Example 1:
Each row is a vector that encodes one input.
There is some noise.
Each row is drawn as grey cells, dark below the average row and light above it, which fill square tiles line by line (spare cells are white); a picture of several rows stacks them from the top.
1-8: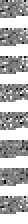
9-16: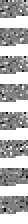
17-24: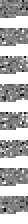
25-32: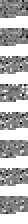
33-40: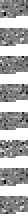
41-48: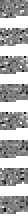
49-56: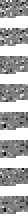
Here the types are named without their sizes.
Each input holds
a point on a line and a true/false value.
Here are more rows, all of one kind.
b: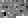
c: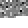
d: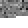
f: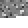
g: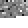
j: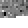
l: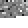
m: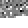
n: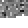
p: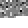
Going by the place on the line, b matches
j and n.
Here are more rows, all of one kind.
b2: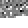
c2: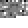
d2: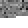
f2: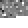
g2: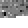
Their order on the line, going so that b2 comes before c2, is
b2, g2, d2, f2, c2.
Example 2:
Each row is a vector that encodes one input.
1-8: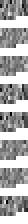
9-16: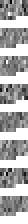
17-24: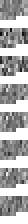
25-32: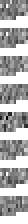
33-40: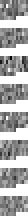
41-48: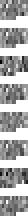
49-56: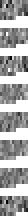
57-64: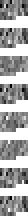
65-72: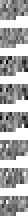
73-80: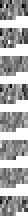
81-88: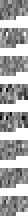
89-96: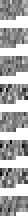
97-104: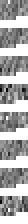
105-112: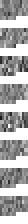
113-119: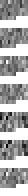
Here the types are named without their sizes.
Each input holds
a node of a tree and a true/false value.
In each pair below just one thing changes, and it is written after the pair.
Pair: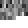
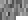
the true/false value
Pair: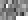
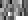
the true/false value
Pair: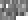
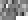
the node of the tree
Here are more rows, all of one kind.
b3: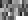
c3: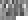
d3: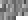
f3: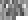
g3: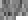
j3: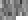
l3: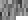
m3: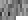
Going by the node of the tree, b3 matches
c3 and f3.
